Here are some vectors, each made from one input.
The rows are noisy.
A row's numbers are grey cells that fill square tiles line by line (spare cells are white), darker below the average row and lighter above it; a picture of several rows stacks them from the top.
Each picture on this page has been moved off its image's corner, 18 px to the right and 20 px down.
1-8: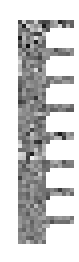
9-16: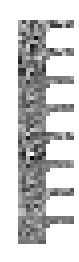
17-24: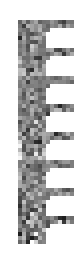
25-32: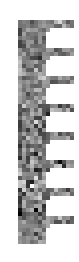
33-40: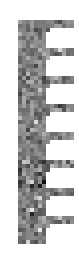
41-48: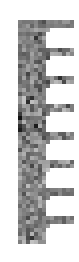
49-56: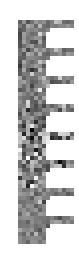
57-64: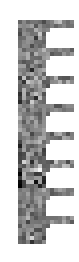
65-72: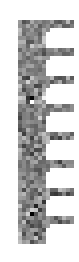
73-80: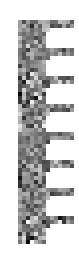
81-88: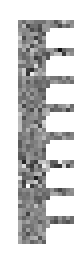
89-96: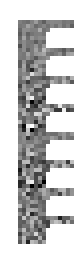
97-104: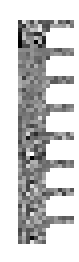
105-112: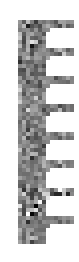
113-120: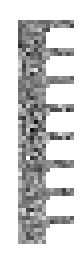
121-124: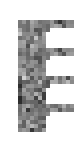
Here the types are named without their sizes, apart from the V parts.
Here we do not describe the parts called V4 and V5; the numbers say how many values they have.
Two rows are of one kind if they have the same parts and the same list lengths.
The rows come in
4 kinds.
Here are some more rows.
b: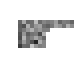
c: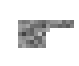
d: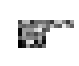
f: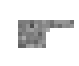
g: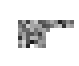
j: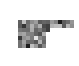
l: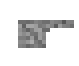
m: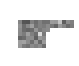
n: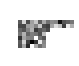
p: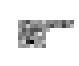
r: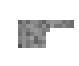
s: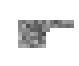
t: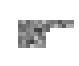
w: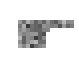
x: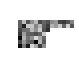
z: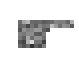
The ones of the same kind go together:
b, d, f, p
c, g, l, m, r, x
j, s, w, z
n, t

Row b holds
a value of V4 and a value of V5.
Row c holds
a point on a circle, a true/false value, a value of V4 and a value of V5.
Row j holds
a point on a circle and a true/false value.
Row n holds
a fixed value.
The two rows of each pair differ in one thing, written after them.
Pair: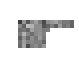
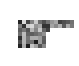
the value of V5
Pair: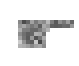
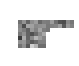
the true/false value
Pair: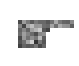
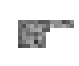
the value of V4
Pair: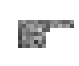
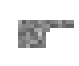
the value of V4
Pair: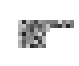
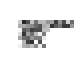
the value of V5
